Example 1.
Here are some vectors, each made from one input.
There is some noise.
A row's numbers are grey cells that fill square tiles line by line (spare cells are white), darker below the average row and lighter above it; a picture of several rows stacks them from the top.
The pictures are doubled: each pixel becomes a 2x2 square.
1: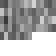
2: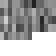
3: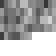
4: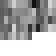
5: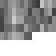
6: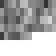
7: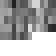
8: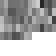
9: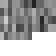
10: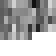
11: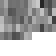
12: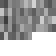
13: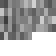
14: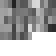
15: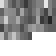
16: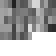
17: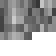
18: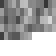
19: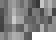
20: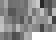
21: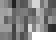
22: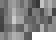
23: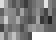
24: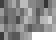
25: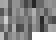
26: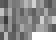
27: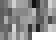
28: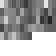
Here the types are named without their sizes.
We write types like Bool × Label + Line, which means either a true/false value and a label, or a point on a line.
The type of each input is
Bool × Bool × Bool.
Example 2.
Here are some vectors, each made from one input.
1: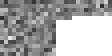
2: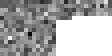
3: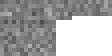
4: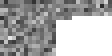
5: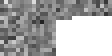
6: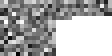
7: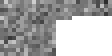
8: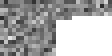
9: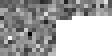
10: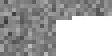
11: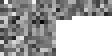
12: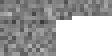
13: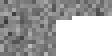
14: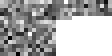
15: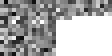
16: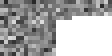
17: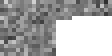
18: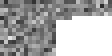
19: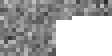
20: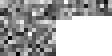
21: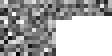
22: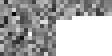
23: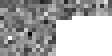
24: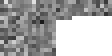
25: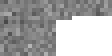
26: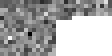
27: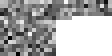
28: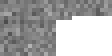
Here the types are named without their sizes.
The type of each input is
Line.
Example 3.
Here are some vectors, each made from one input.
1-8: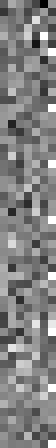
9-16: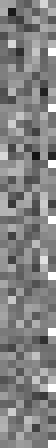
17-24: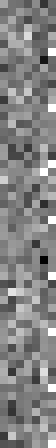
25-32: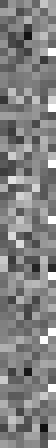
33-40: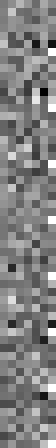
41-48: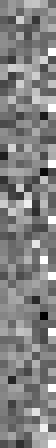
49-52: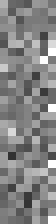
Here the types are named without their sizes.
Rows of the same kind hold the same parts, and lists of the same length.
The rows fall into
2 kinds.
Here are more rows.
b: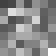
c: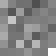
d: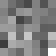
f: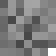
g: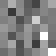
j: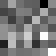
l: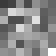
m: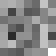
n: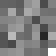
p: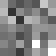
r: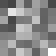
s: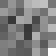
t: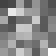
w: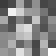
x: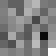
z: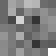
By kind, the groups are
b, l, r, t, w
c, d, f, g, j, m, n, p, s, x, z

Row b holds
a fixed value.
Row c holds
four true/false values.
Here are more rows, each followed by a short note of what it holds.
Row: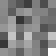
four true/false values
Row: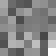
four true/false values
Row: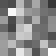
a fixed value
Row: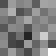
four true/false values
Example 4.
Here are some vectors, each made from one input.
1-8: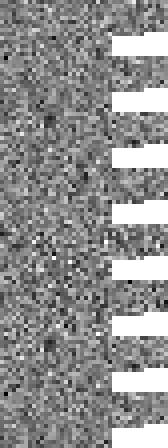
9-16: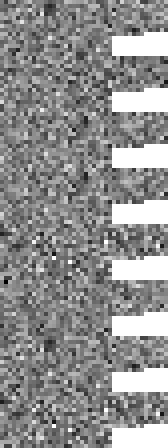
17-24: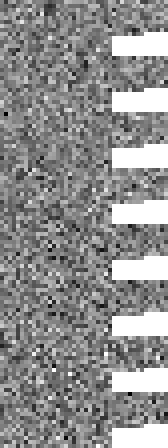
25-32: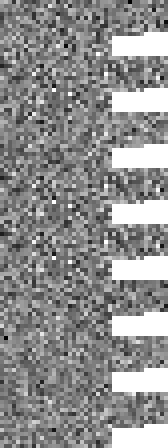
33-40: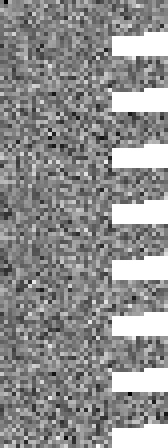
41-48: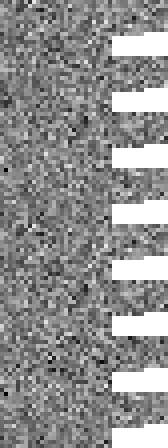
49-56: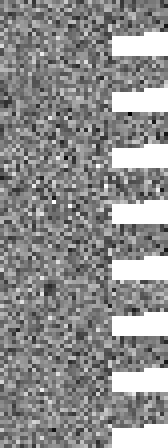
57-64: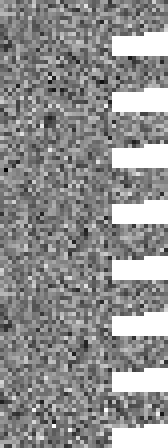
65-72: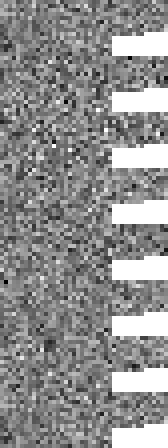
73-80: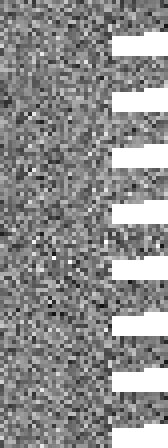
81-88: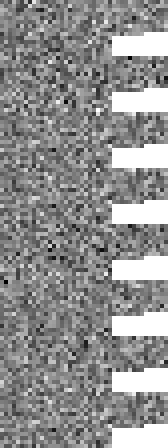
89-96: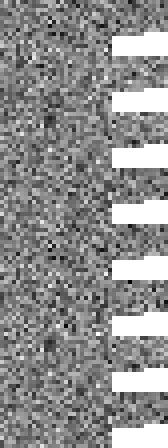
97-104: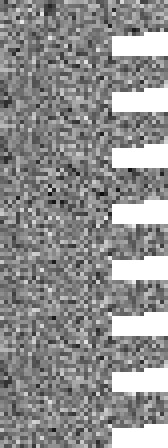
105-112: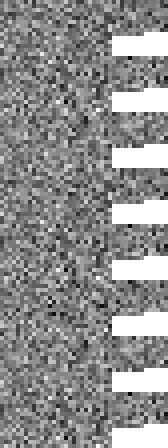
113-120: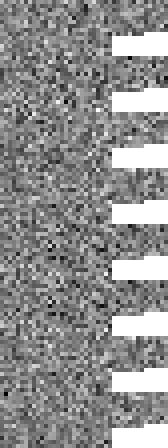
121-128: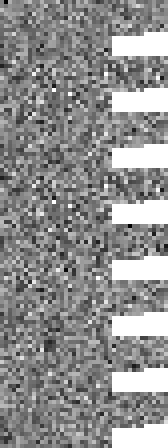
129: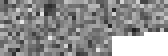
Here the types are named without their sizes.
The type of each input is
Line.
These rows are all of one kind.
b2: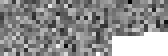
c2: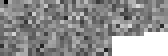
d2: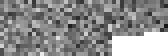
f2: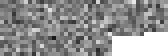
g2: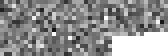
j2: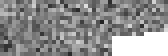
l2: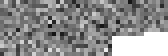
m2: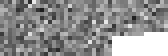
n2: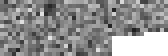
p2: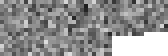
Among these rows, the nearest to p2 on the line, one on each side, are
d2 and n2.
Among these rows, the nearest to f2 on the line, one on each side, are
g2 and m2.
